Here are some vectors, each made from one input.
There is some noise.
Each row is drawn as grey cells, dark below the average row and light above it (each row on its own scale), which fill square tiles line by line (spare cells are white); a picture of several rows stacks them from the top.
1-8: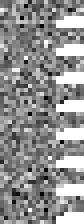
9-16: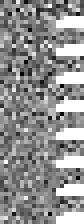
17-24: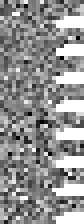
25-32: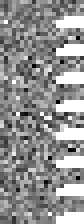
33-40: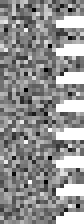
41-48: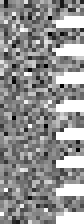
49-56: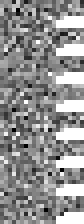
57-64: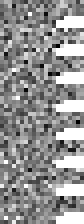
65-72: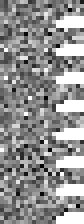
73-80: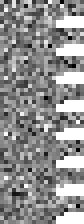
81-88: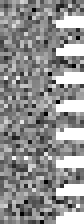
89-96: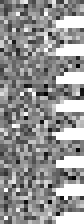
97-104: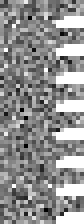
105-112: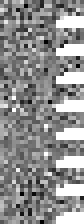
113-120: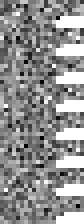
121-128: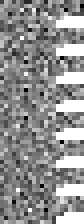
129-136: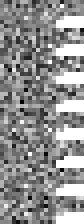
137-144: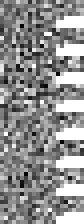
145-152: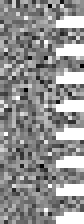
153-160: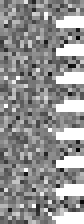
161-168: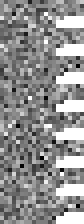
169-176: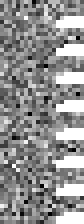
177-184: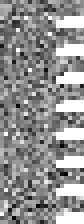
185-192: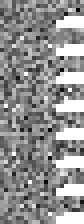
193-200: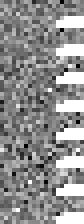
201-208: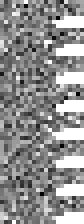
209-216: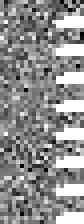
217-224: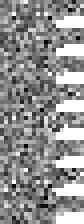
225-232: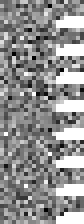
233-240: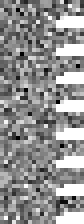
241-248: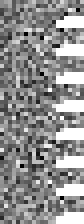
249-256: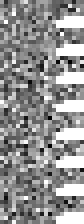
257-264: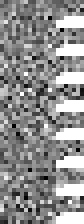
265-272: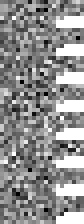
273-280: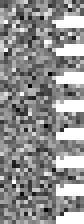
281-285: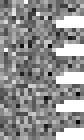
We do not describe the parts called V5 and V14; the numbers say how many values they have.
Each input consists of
either a point on an 8-point circle, a point on an 8-point line and a value of V14, or a value of V5.
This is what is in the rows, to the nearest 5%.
About 80% of them hold a point on an 8-point circle, a point on an 8-point line and a value of V14. The rest hold a value of V5.
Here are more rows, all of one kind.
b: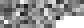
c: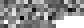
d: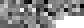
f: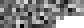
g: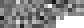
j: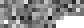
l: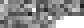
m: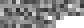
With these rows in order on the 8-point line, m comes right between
b and f.
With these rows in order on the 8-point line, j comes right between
b and d.
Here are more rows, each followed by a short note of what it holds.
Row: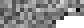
a value of V5
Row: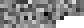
a value of V5
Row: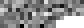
a point on an 8-point circle, a point on an 8-point line and a value of V14
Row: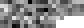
a point on an 8-point circle, a point on an 8-point line and a value of V14
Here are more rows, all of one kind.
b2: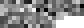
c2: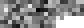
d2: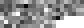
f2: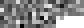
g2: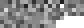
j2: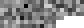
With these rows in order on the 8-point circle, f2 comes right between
b2 and j2.
